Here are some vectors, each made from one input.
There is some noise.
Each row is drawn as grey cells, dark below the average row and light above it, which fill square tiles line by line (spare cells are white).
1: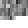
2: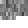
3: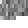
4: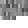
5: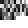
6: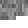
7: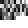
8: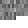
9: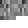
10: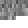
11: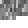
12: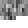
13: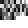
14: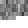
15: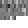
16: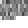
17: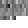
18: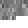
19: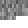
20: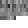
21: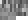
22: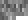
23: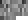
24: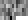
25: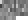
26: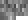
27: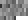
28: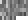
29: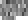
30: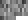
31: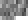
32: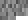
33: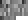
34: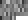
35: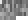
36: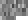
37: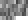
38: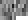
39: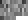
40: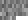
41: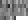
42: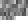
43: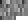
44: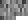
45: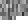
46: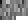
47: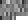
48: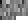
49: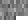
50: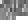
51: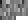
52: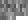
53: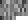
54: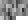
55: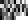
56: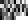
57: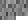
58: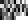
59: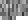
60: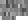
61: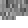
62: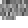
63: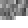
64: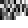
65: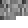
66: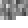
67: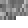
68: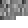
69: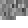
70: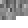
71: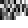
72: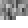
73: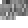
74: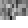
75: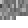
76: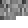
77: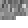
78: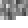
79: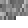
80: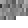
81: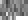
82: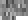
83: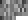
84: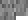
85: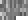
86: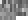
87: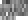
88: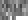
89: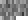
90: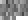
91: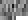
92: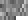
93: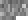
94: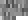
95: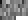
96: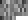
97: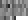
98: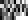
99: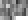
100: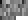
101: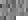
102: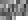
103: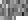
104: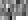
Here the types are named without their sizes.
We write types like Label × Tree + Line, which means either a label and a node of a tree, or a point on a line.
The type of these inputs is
(Bool × Bool × Bool × Bool + Unit) × Line × Line + Unit.
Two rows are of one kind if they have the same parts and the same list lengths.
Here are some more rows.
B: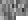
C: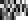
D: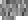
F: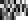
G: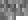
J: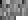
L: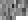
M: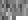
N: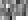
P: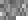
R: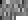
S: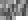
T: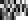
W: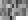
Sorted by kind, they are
B, D, G, L, M, N, P, S, W
C, F, T
J, R

